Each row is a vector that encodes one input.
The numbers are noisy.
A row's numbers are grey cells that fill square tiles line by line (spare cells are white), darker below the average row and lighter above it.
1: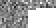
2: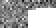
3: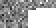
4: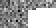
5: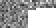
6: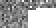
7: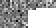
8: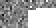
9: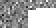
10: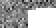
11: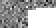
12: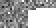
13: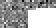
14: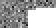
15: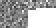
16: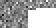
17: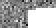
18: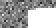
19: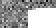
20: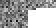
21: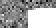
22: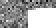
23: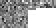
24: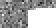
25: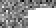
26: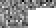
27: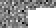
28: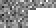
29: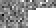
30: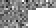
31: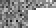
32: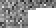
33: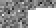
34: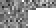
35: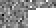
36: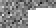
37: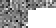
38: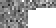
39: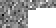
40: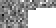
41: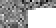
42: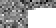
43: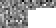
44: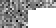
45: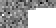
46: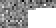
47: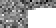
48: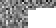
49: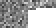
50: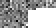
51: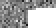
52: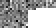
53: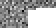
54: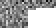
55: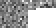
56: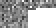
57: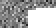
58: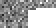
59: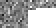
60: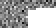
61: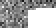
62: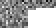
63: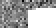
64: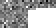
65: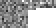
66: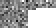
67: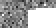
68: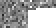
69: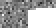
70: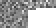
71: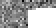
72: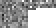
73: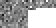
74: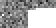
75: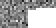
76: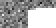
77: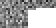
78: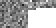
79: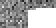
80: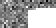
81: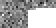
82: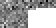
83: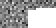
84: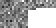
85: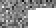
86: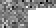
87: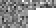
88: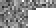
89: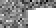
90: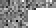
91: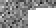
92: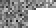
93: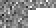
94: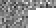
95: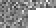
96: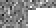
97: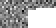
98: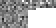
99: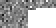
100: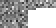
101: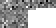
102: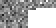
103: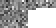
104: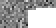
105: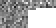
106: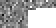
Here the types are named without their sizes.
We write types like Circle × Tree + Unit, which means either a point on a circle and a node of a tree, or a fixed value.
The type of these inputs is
(Bool × Bool × Bool + Unit) × (Line + Tree).
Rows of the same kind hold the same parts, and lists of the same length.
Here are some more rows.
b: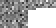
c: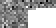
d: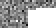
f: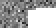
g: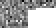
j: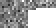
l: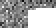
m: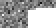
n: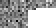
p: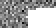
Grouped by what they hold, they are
b
c, f, l, m, p
d, g
j, n

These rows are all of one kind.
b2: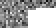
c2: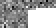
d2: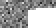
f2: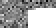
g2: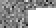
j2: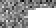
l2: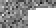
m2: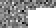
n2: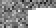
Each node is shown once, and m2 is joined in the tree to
b2 and g2.
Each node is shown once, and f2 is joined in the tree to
n2.
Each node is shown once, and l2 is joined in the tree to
d2.
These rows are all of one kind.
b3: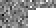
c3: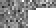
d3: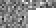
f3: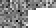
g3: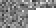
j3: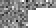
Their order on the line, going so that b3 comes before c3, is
d3, g3, b3, c3, j3, f3.
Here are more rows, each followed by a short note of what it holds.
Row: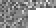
a point on a line
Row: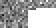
a point on a line
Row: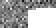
a node of a tree and three true/false values
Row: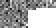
a point on a line and three true/false values
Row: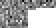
a node of a tree
